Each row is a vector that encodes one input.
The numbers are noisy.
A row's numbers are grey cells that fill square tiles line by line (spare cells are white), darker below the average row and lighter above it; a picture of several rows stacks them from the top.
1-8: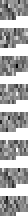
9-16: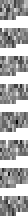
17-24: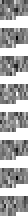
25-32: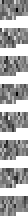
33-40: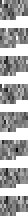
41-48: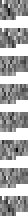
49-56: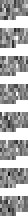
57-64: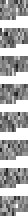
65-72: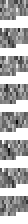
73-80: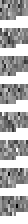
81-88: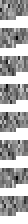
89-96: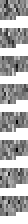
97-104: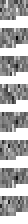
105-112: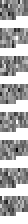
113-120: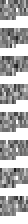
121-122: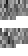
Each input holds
a node of a 10-node tree and four true/false values.
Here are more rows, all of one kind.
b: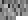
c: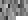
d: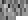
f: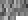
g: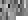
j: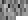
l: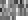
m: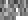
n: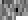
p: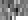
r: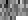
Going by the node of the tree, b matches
m, n and r.
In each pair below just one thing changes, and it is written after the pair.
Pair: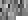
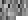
the node of the tree
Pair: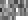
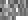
the node of the tree
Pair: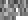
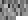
one of the four true/false values
